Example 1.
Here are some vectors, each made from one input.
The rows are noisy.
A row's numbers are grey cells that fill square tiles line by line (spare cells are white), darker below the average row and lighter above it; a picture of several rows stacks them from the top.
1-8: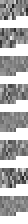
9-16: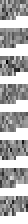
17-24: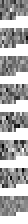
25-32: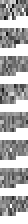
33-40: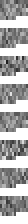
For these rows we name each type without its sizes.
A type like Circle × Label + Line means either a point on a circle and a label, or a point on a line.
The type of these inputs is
Tree.
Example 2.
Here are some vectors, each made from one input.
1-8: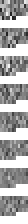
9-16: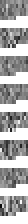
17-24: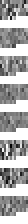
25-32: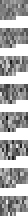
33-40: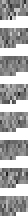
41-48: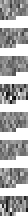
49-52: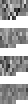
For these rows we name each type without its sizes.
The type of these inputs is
Bool × Bool × Bool + Unit.
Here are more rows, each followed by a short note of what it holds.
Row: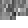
a fixed value
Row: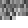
three true/false values
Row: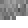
three true/false values
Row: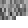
three true/false values
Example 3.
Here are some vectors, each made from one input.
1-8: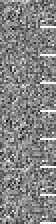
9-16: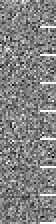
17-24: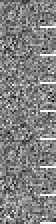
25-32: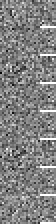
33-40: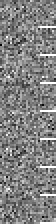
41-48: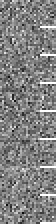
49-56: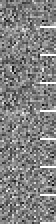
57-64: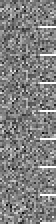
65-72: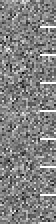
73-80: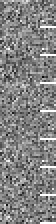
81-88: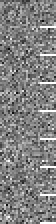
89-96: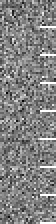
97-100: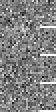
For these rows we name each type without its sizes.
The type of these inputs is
Bool × Bool × Bool × Bool.
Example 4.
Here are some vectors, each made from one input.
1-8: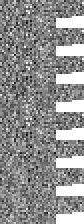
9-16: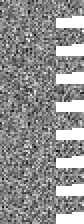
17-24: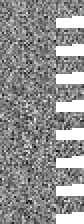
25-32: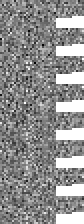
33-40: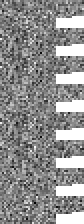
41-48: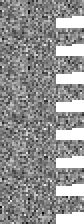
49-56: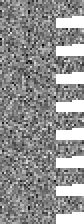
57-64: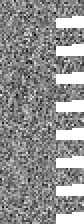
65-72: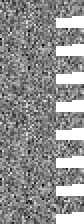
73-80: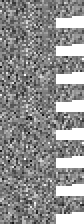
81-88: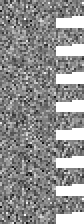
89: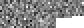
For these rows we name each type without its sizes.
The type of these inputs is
Circle.
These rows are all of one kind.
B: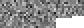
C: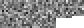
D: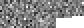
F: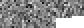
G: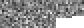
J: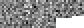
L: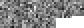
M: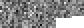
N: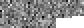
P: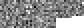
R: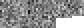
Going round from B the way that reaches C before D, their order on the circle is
B, F, L, M, G, C, J, P, D, N, R.
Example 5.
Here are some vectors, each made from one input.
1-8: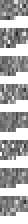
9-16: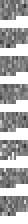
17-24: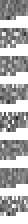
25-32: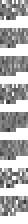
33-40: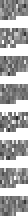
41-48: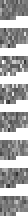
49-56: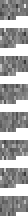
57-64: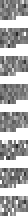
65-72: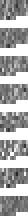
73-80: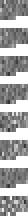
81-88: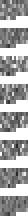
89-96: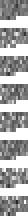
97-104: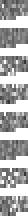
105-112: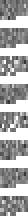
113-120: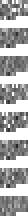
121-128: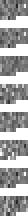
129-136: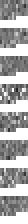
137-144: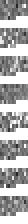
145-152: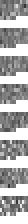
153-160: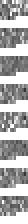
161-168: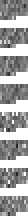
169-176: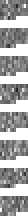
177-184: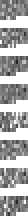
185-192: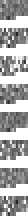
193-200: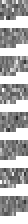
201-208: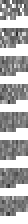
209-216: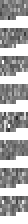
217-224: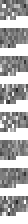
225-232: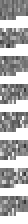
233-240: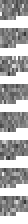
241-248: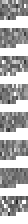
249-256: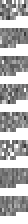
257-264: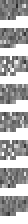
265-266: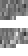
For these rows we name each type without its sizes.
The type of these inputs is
Bool × Bool × Bool + Unit.
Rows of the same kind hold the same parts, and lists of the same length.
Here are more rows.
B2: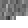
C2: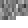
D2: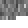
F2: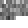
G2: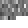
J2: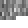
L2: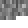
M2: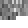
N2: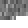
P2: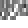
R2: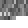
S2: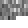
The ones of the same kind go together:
B2, C2, D2, F2, G2, J2, L2, M2, N2, P2, S2
R2

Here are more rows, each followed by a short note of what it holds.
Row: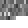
a fixed value
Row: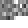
a fixed value
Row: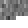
three true/false values
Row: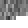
three true/false values
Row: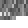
a fixed value
